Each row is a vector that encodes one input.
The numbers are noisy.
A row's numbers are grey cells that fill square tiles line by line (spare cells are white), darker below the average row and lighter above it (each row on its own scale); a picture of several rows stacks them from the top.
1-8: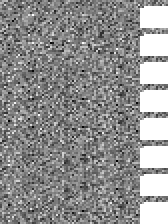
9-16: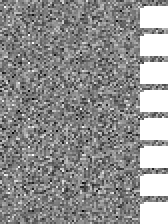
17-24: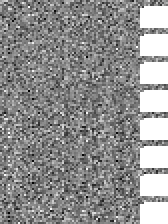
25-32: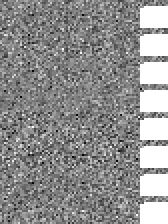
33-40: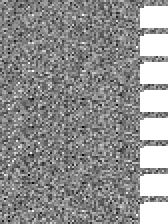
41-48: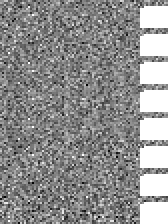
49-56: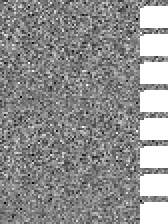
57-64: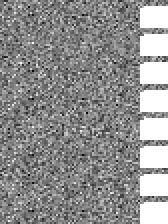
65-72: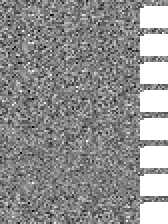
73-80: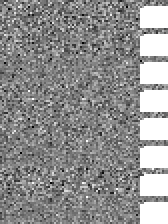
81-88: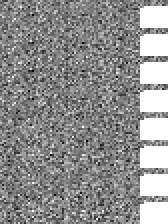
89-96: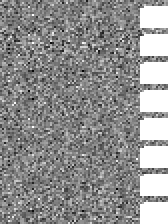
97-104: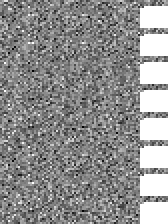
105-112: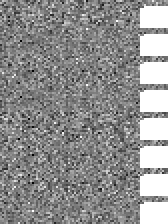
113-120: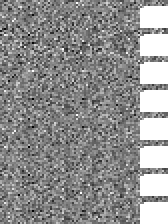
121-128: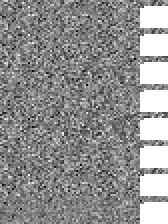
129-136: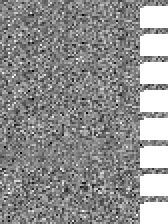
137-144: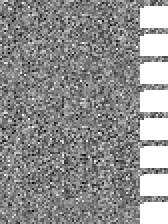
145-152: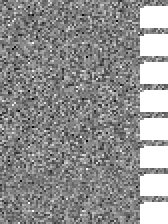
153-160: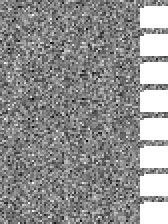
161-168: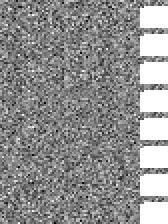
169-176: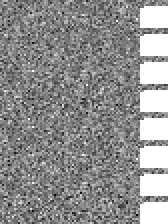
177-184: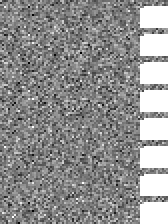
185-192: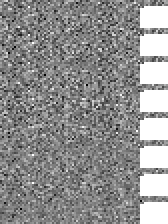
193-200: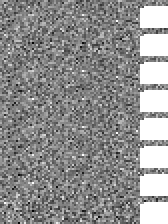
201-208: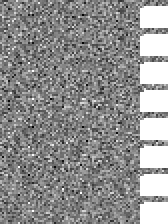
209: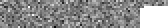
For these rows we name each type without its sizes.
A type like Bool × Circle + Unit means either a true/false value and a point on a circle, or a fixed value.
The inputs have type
Bool × List(Line).
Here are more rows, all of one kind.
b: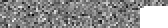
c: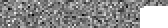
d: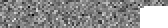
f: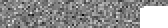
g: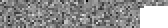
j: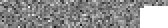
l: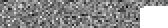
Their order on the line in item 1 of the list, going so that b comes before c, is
g, d, b, l, c, f, j.
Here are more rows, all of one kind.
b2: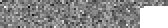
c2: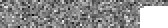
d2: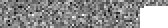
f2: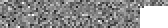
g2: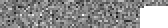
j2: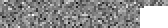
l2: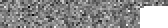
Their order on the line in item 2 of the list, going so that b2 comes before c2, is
j2, l2, b2, f2, c2, d2, g2.
